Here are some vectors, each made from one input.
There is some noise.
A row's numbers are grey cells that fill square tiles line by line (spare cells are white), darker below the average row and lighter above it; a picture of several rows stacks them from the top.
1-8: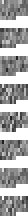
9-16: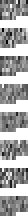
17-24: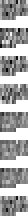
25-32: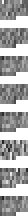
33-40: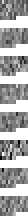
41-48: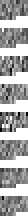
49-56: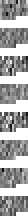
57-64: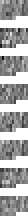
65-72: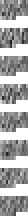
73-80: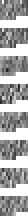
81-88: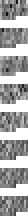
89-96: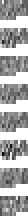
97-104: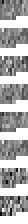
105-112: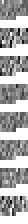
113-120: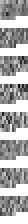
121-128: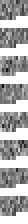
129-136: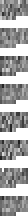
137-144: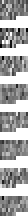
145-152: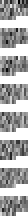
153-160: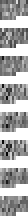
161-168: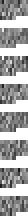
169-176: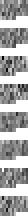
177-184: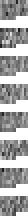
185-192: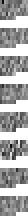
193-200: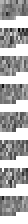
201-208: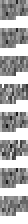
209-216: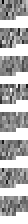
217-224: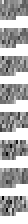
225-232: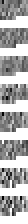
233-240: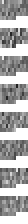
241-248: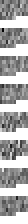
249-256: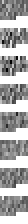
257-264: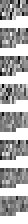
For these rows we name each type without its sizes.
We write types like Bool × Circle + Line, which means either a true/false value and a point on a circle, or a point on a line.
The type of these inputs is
Bool × Bool × Bool + Unit.
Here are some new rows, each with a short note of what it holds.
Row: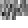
three true/false values
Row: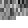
a fixed value
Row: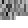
three true/false values
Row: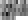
three true/false values
